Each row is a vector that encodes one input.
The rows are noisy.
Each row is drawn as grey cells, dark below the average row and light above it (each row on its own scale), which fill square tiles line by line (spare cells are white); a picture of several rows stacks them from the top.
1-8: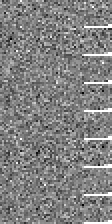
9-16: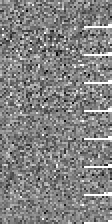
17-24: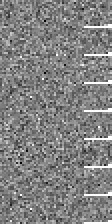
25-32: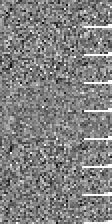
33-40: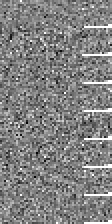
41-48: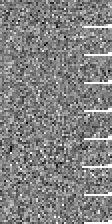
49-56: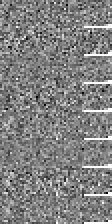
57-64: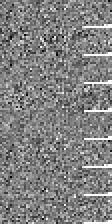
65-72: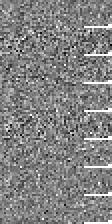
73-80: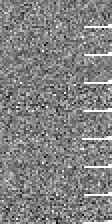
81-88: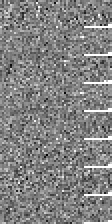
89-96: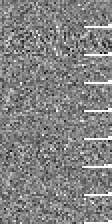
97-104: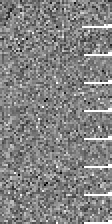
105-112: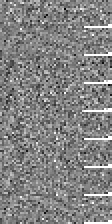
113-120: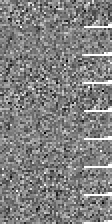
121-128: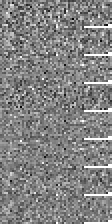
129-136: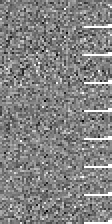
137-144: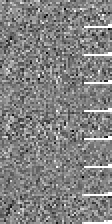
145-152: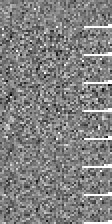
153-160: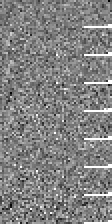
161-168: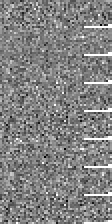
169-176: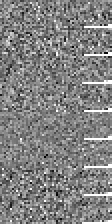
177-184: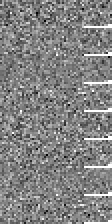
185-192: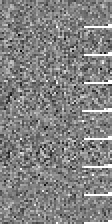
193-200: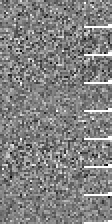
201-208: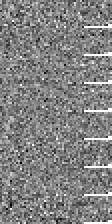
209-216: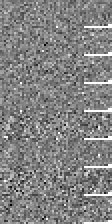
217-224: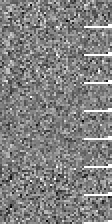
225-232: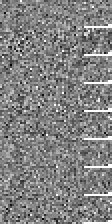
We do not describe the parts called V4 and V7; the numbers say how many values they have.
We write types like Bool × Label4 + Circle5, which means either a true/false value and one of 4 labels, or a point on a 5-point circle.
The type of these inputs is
Label9 × V4 + Line6 × (Line6 + V7).
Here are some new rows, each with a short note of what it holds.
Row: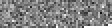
a point on a 6-point line and a value of V7
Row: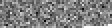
one of 9 labels and a value of V4
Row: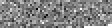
a point on each of two 6-point lines
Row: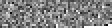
a point on a 6-point line and a value of V7
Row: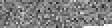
one of 9 labels and a value of V4
